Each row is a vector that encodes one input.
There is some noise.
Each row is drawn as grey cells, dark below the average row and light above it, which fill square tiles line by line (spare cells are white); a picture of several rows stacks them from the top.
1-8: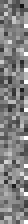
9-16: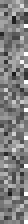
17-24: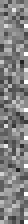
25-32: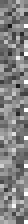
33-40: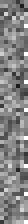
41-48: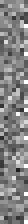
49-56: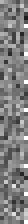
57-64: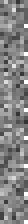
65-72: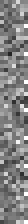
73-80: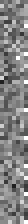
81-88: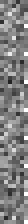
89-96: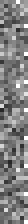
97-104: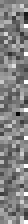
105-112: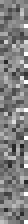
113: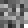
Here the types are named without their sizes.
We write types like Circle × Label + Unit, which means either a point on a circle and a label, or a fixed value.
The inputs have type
Bool × Bool × Bool × Circle × (Circle + Unit).
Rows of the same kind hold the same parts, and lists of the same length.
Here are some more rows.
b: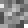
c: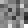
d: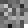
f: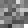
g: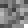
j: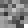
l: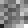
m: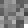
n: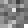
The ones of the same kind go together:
b, c, l, n
d, f, g, j, m

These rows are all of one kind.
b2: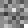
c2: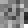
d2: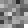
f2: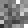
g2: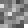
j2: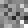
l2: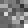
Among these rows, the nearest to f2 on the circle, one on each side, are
b2 and g2.
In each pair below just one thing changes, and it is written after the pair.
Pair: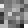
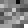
the place on the circle
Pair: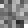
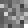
one of the three true/false values
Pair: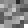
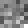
one of the three true/false values
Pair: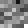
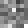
one of the three true/false values
